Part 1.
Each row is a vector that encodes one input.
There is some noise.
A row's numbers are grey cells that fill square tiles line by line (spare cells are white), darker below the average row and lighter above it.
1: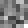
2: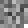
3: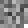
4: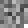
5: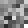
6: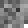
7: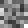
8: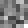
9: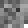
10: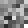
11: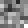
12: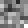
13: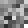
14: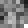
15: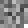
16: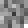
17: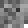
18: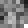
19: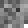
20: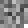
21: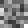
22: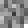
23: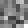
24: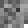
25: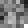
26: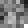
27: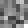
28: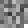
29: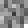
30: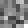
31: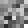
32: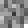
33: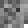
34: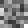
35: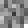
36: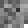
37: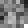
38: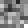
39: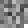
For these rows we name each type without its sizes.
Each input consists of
a label.
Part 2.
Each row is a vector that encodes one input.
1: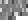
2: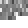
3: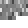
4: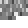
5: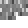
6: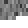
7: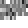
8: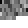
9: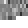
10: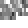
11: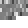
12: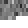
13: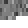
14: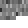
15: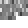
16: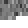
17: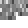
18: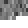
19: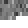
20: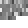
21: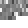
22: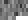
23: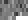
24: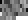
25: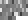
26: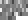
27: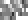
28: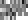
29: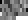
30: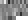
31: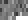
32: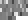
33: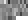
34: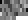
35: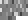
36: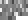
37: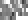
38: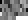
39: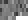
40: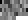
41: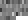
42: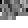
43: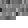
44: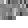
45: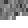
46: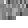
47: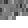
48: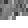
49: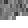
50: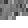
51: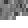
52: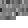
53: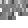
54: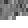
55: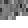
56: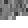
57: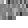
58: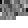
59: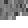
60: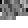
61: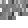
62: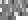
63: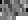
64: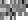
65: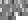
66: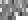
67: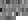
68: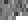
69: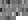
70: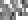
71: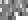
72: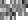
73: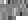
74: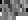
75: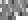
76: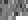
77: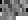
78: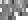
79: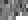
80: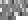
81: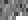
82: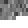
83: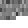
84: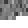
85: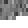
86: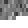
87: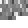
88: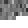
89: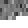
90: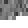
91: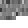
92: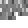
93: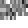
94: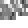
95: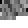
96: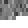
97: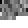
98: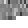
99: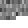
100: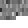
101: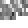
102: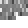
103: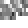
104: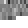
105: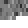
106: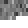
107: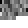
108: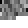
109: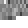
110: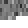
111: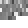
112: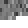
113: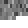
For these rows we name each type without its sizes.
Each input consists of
a point on a line.
